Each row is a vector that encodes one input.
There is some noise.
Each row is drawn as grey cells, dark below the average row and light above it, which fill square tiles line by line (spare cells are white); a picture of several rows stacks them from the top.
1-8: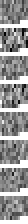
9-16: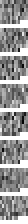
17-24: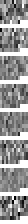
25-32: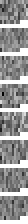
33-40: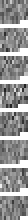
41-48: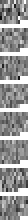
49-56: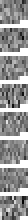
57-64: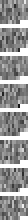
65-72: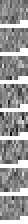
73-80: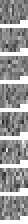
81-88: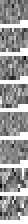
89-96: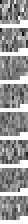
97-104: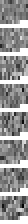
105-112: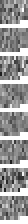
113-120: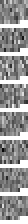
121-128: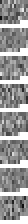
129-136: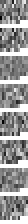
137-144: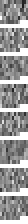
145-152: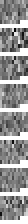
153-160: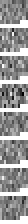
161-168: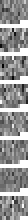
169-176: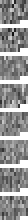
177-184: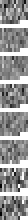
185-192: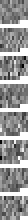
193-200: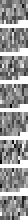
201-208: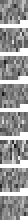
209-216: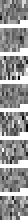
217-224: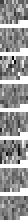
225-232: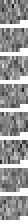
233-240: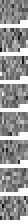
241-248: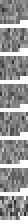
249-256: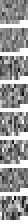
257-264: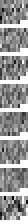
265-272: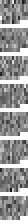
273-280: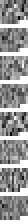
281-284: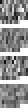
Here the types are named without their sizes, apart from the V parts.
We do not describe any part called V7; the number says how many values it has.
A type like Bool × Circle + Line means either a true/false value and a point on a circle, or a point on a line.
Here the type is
Bool × Circle × Tree × V7.
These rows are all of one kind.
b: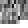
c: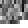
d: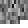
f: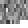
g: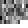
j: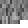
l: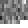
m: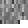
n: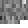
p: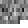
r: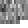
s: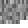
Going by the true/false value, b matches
f, g and m.
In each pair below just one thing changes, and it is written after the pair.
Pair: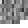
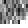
the true/false value
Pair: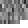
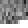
the node of the tree
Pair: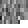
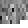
the node of the tree
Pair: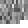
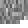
the place on the circle
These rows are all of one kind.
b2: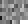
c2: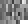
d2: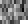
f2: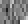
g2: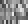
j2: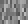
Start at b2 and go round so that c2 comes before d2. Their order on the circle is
b2, c2, d2, f2, g2, j2.
